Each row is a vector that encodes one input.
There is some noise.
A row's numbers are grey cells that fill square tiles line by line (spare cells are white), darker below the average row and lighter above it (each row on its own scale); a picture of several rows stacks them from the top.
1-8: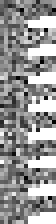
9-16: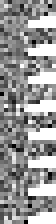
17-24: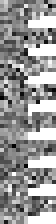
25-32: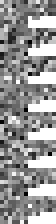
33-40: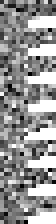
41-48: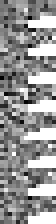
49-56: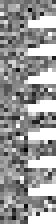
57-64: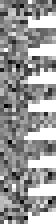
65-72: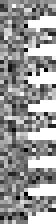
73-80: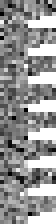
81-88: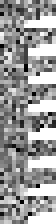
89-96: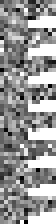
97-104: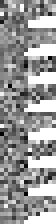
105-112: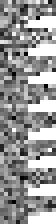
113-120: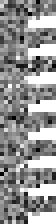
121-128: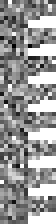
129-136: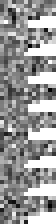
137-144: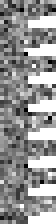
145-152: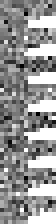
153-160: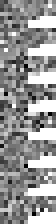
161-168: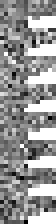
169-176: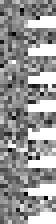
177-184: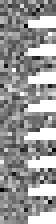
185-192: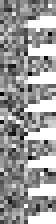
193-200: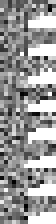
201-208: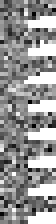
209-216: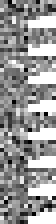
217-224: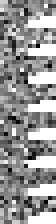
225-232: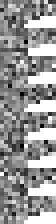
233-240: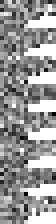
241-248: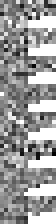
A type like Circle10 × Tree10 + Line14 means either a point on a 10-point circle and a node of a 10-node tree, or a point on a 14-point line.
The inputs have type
Label10 × Label10 × (Label10 + Line6).
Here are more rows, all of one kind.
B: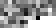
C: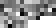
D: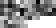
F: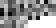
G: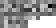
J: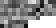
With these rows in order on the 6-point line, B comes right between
C and J.
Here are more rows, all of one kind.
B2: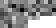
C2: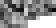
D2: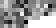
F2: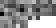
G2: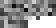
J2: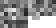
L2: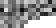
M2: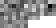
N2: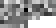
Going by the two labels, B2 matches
C2, D2 and L2.
